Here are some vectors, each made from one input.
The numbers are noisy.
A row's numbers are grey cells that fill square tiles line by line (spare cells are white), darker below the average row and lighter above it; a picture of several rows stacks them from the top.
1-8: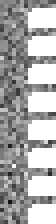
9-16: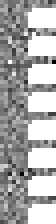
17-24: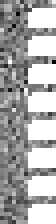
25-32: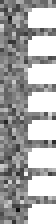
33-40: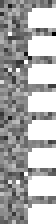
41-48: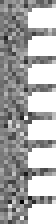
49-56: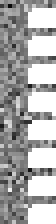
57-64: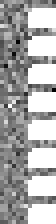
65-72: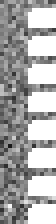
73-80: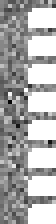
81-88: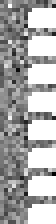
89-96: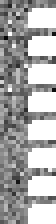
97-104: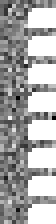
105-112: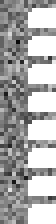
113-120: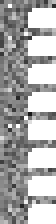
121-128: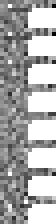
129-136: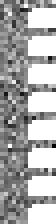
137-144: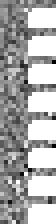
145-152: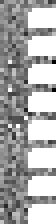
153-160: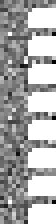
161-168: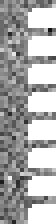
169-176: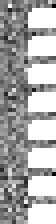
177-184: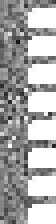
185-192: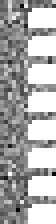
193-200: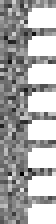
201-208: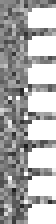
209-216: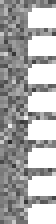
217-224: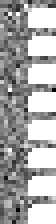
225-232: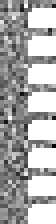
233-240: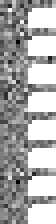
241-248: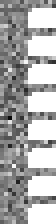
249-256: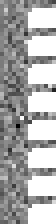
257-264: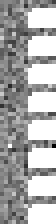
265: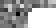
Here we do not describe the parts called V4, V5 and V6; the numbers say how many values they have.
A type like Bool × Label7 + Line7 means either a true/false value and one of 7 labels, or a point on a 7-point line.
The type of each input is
(Bool × (Line8 + V4) + V5) × (Tree9 + Unit) × V6.
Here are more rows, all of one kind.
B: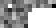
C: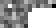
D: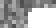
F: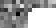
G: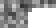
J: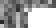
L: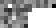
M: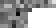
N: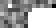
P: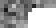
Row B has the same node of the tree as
C and L.
